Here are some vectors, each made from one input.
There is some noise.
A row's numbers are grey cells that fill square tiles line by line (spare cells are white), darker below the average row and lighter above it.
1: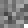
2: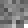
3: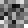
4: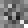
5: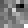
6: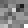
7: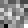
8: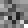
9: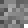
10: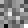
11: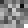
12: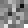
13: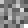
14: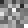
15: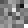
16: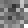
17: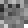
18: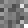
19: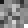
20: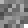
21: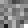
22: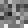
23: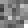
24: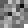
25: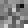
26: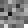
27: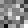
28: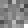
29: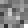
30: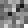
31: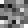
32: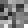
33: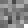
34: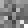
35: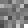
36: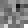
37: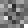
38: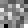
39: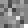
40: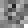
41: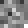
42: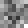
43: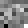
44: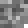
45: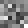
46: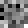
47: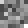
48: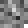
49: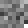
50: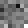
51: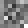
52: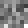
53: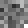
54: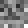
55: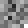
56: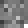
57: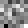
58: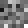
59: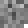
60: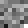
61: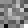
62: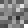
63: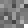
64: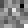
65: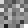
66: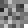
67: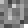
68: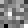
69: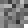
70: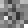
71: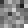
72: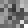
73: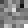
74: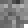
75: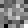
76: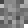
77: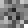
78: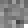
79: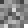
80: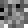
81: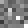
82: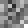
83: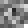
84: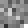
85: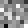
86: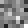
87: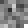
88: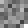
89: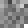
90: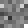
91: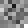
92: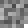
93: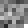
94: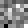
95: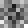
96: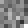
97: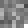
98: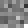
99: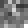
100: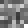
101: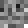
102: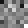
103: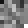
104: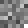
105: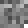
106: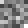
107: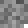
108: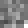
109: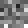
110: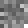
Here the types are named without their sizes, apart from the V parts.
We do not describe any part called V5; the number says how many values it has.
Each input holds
a node of a tree, together with either four true/false values, or a value of V5.
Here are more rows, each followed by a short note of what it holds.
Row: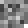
a node of a tree and a value of V5
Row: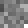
a node of a tree and a value of V5
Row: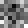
a node of a tree and a value of V5
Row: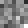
a node of a tree and a value of V5
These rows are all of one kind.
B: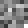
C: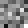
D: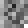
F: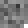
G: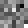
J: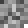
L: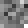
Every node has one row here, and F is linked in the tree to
B, J and L.
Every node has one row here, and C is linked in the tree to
B.
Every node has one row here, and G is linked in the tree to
J.
